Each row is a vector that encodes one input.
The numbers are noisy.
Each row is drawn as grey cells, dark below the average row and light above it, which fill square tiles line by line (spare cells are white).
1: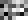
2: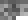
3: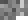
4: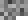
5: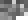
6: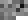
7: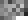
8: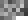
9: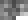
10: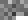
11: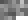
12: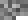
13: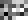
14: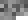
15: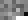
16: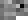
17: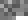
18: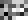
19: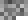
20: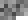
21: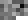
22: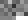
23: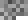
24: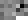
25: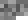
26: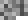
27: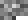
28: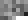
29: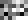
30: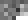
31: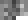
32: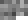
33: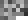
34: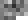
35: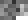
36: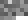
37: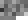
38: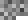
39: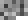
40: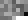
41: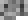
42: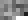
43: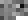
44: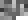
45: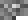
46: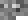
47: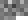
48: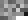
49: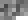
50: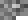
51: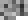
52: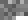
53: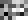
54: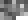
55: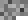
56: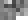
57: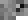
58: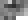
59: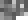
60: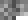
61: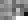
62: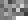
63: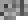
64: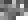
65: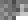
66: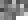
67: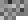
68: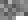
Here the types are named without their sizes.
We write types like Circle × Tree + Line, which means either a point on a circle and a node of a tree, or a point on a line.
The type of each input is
Bool × Label + Unit.
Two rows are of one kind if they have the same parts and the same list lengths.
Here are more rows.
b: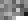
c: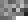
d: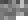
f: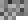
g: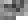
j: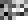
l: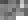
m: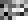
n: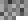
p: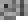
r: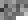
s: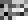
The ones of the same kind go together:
b, c, d, f, g, l, n, p, r
j, m, s

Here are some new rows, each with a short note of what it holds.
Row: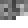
a label and a true/false value
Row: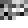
a fixed value
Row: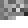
a label and a true/false value
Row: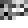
a fixed value
